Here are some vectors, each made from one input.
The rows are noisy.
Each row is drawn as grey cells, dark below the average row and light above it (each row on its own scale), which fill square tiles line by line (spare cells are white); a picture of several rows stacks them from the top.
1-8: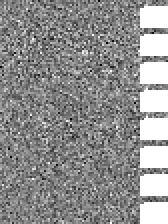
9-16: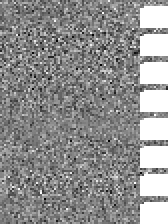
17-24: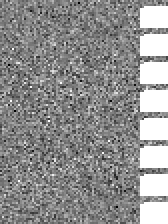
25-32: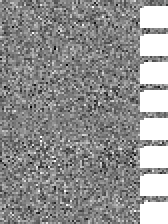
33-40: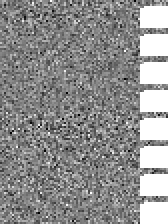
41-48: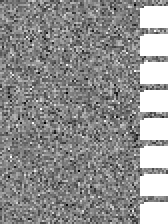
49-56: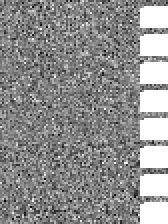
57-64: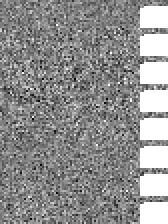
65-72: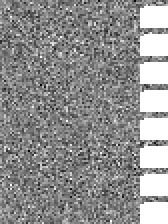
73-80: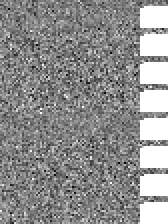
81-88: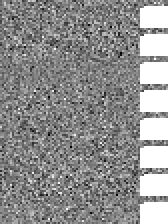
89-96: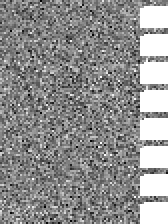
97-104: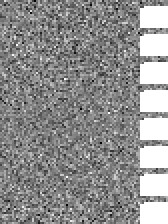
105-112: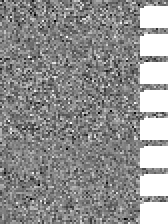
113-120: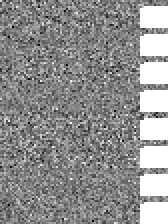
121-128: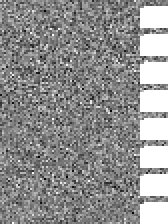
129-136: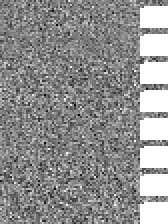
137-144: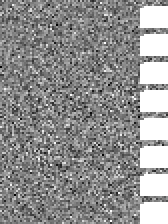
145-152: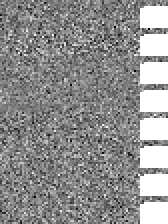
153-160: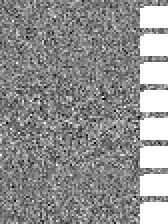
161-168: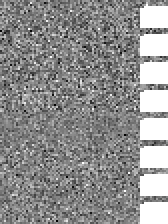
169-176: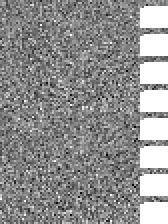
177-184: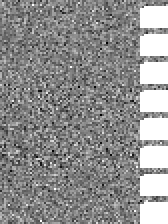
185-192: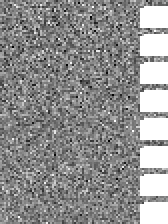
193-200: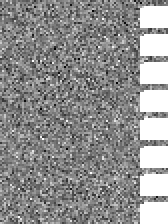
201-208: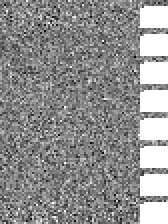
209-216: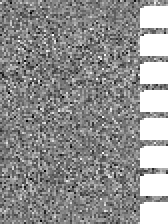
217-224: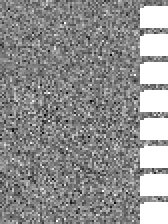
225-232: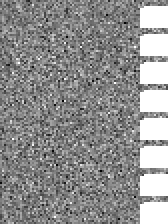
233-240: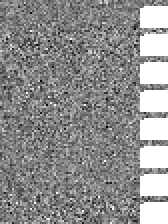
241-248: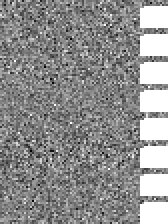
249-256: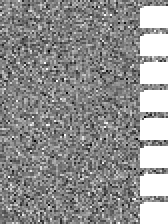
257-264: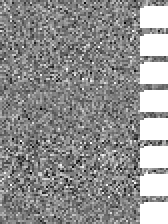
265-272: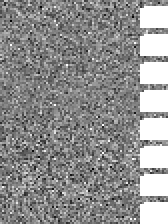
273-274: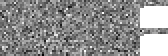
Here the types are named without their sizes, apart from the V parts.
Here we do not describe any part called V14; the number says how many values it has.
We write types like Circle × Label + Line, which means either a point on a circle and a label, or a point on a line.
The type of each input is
List(Circle) × V14.
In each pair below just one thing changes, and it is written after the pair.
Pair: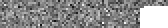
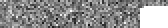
the value of V14
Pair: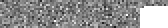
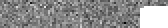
the value of V14
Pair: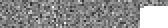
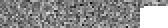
the place on the circle in item 1 of the list
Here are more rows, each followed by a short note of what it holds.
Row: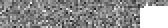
a value of V14, together with the empty list
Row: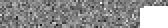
a value of V14, together with a list of one item
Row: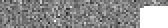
a value of V14, together with a list of one item
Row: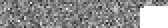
a value of V14, together with the empty list
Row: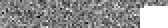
a value of V14, together with the empty list
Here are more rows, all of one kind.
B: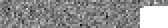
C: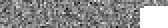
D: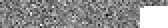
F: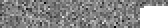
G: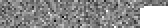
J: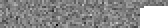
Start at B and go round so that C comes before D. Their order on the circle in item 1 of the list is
B, C, D, G, J, F.
